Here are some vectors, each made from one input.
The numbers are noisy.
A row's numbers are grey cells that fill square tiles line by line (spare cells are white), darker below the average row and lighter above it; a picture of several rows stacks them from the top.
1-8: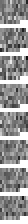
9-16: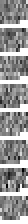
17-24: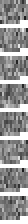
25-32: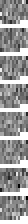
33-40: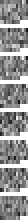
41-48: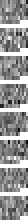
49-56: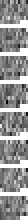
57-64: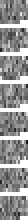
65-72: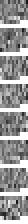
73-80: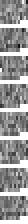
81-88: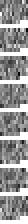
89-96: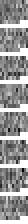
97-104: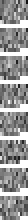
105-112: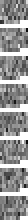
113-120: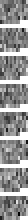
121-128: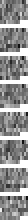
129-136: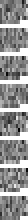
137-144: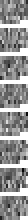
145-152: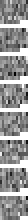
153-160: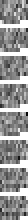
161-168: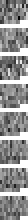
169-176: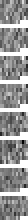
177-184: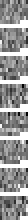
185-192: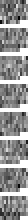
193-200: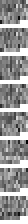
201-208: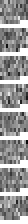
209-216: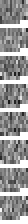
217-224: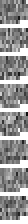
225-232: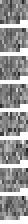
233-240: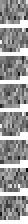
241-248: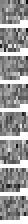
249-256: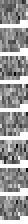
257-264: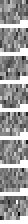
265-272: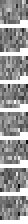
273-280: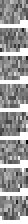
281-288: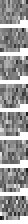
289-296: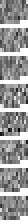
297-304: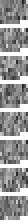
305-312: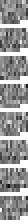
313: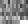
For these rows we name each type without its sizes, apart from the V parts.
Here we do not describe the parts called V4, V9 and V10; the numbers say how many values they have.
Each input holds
either a label, a point on a line, a value of V4 and a value of V10, or a true/false value and a value of V9.
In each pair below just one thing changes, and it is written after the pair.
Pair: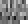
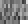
the value of V4
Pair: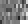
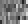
the place on the line
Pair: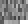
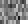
the value of V4
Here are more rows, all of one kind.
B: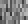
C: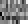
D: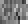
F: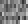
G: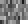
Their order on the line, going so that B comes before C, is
G, B, F, D, C.
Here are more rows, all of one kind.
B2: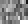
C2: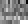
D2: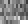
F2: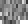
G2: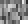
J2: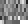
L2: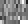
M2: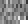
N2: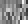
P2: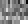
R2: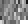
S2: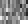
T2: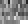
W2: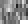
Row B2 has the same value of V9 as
C2, P2 and S2.
